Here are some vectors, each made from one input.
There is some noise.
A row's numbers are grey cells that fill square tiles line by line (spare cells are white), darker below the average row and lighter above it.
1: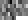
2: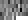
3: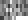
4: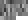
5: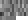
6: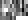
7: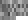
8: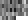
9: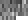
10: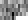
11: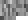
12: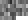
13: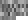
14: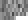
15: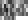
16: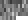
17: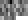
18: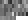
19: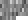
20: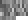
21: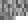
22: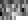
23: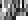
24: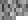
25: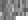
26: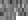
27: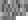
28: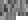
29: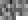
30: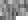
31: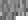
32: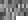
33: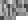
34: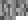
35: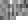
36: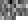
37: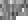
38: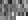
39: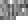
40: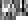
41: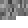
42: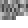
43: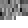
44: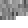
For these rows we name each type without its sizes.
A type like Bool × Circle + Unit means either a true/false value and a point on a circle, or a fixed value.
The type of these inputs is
List(Line).
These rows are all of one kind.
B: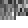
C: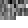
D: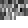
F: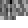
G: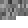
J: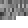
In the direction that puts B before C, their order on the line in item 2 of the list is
D, B, C, J, G, F.
